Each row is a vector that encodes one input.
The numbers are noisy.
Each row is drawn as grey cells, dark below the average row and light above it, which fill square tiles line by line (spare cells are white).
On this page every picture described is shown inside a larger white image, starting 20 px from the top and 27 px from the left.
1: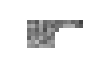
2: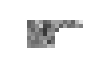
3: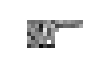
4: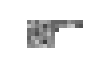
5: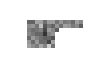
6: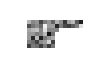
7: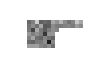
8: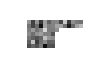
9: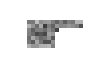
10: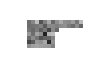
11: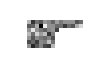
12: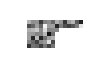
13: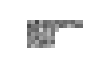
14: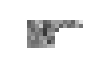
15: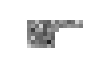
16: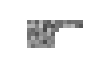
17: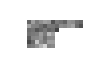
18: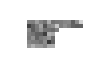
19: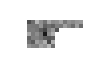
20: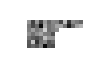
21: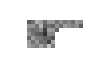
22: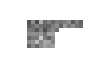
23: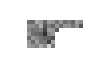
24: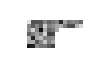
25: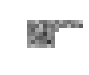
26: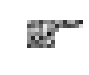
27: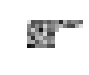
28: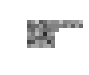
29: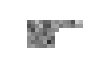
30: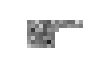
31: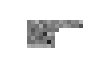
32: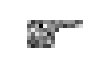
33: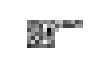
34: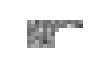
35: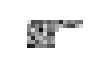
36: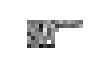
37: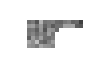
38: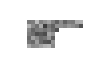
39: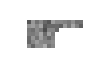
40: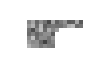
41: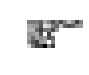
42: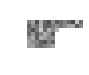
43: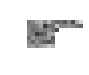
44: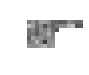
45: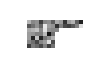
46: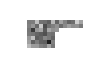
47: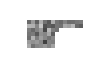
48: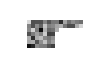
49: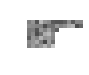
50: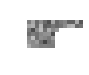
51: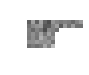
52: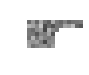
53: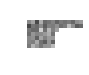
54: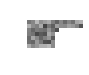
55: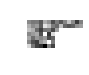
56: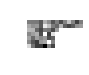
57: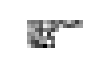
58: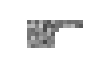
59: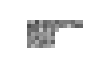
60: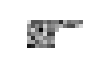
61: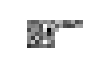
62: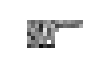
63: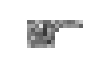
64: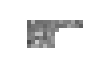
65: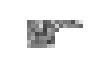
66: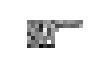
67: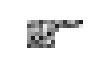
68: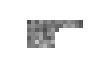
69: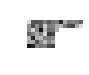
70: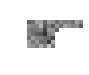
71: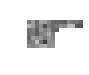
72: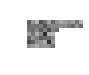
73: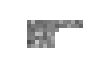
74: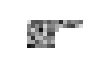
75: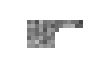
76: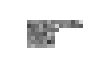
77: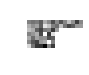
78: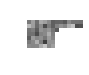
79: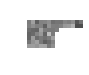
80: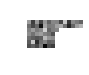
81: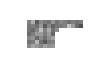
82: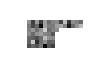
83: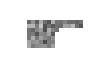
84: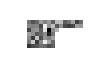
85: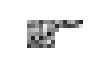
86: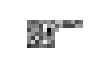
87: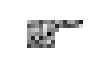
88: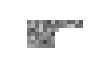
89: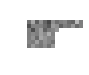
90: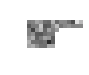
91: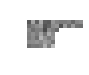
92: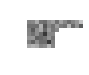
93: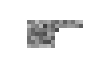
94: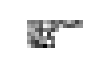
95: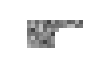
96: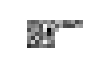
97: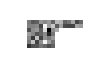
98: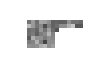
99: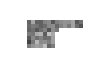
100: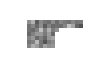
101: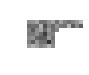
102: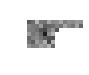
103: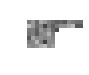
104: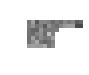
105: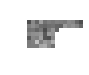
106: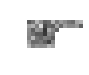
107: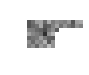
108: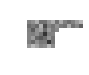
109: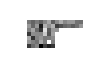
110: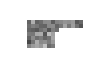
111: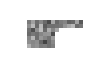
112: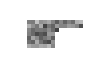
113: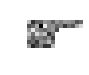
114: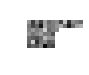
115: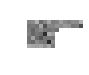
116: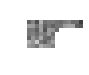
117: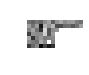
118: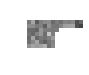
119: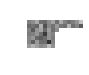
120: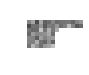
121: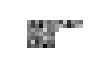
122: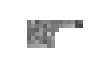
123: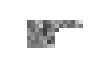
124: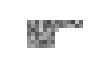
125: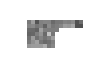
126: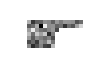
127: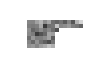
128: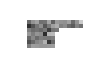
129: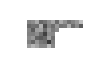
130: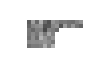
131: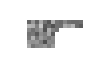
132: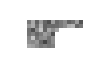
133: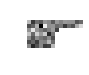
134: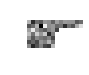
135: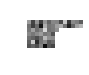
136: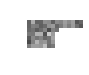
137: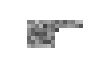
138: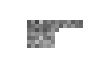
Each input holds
either a point on a 6-point circle and three true/false values, or one of 7 labels.
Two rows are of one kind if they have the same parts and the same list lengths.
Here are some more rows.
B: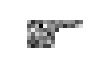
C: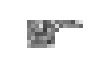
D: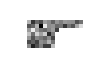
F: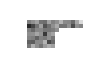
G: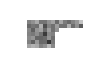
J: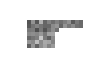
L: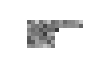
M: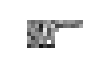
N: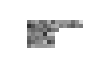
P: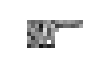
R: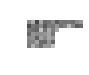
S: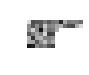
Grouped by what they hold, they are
B, D, M, P, S
C, F, G, J, L, N, R

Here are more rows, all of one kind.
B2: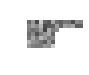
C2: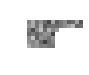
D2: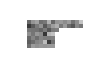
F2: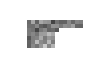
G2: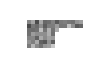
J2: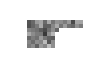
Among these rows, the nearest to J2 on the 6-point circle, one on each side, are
B2 and F2.
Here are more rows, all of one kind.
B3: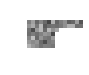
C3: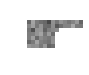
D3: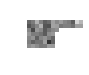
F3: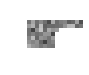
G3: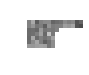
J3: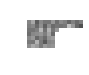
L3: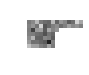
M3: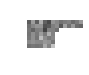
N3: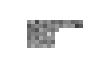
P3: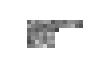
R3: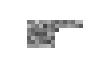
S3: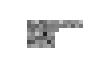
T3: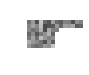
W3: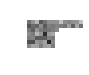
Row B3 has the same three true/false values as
F3, G3 and J3.
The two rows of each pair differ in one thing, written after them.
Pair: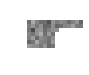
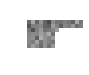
one of the three true/false values
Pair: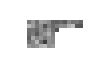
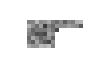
one of the three true/false values
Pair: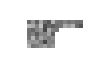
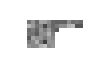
the place on the 6-point circle
